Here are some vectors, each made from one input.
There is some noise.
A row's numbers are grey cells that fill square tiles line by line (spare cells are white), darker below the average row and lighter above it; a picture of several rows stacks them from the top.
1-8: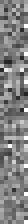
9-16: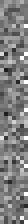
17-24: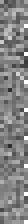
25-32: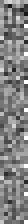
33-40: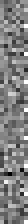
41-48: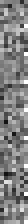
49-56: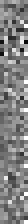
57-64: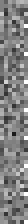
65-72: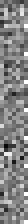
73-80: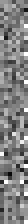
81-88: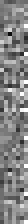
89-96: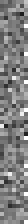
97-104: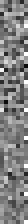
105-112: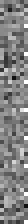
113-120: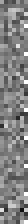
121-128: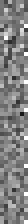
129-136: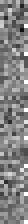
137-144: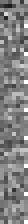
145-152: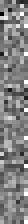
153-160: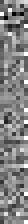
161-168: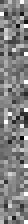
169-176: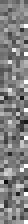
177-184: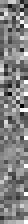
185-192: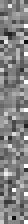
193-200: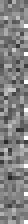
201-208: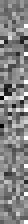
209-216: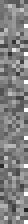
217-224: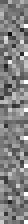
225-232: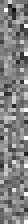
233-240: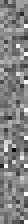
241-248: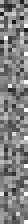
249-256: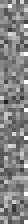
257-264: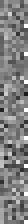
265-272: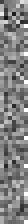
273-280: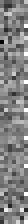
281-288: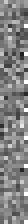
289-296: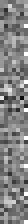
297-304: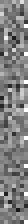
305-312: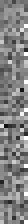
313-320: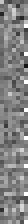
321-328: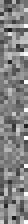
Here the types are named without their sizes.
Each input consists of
a point on a line, together with either a label, or a point on a line.
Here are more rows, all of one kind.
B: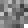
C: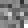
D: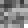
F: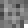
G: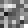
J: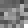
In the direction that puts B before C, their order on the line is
F, G, J, B, D, C.
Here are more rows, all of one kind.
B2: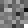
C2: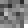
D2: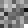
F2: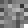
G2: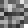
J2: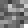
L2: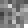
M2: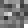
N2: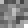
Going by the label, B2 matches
C2, G2 and J2.
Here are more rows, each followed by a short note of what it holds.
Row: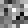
a label and a point on a line
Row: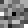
a label and a point on a line
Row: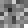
a point on each of two lines
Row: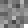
a point on each of two lines
